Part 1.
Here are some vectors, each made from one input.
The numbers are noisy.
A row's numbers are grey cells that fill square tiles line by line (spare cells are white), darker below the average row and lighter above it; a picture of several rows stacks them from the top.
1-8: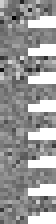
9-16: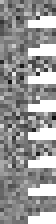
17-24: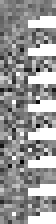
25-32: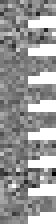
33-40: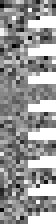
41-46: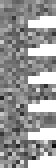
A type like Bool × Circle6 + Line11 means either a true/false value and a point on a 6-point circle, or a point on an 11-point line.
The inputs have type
Bool × Line4.
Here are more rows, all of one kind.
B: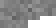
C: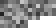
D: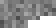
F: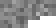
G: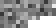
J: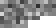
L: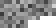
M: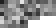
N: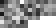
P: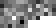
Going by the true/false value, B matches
D, F, M and P.
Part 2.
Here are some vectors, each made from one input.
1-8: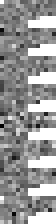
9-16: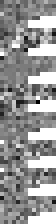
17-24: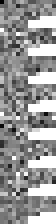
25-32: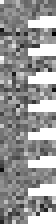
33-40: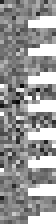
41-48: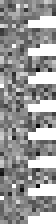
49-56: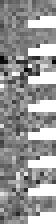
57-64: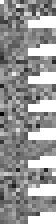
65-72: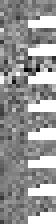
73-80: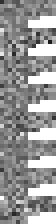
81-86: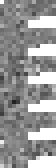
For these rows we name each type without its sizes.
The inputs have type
List(Line).
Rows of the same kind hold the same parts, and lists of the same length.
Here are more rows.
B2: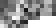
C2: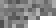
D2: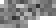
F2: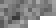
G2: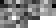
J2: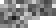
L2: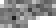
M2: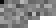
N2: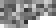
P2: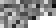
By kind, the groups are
B2, N2
C2, F2, G2, M2
D2, J2, L2, P2

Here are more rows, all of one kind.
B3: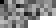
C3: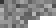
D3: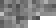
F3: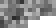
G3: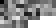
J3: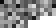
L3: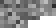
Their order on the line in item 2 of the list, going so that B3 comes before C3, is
G3, B3, D3, J3, F3, C3, L3.
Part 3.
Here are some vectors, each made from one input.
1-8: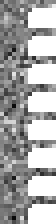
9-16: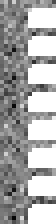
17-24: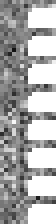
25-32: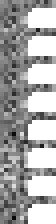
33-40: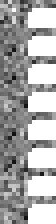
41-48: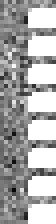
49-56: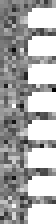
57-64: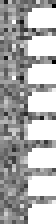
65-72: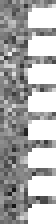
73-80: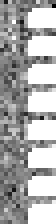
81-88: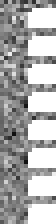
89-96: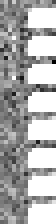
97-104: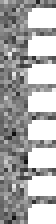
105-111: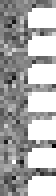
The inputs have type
Bool × Bool × Bool × Bool + Label5.
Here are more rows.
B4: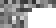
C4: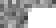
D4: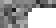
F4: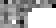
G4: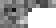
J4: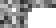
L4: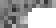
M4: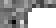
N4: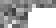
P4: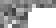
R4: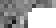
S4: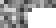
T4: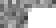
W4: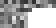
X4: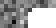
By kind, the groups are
B4, F4, J4, S4, W4
C4, D4, G4, L4, M4, N4, P4, R4, T4, X4

